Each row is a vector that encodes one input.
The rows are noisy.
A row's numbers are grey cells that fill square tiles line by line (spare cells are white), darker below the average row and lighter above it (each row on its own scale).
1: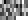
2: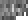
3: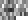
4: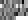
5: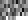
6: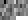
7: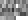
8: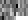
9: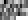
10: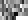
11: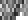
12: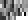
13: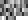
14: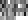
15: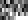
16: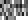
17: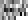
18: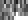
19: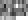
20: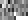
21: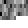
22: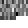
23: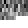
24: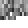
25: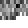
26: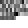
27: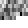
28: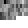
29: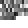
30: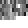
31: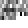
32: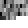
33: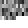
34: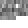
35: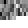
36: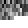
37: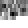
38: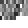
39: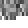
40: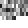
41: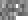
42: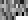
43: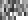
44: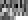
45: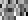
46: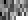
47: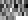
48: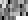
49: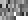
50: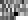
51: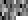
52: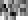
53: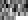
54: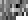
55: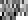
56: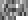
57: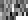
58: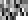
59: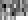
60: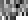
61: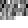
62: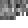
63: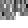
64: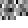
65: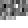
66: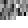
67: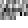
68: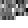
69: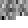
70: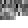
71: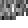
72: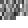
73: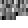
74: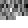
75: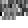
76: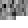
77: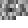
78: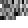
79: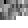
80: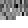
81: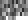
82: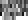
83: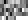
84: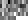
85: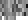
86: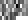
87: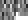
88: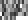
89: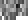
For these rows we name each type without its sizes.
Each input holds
two labels, together with either a fixed value, or three true/false values.
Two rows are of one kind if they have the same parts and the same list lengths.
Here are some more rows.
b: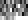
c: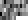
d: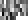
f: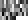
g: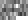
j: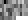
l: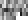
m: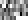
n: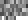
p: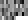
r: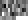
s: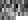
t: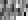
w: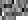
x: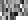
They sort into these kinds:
b, c, f, g, n, p, r, s, t, w, x
d, j, l, m

